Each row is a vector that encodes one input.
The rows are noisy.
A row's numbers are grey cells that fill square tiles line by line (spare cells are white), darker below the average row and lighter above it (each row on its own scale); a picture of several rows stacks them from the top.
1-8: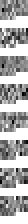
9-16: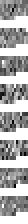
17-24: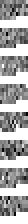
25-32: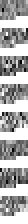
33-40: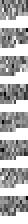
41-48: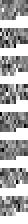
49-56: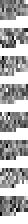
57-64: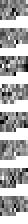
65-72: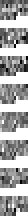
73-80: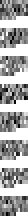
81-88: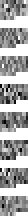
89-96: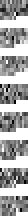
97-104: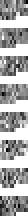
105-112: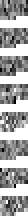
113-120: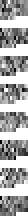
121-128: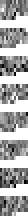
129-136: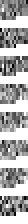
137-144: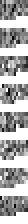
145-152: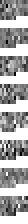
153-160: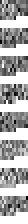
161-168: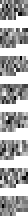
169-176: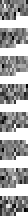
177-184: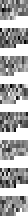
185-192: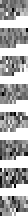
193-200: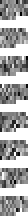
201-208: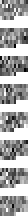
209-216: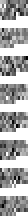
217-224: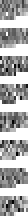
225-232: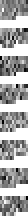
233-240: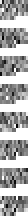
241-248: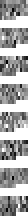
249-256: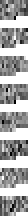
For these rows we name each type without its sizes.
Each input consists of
a point on a line, together with either a point on a line, or three true/false values.
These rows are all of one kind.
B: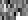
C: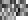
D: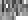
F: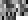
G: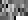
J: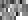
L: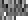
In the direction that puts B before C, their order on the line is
B, F, G, L, C, D, J.
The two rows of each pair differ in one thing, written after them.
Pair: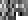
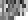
the place on the line
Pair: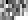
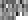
one of the three true/false values
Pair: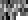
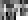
one of the three true/false values
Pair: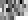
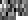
the place on the line
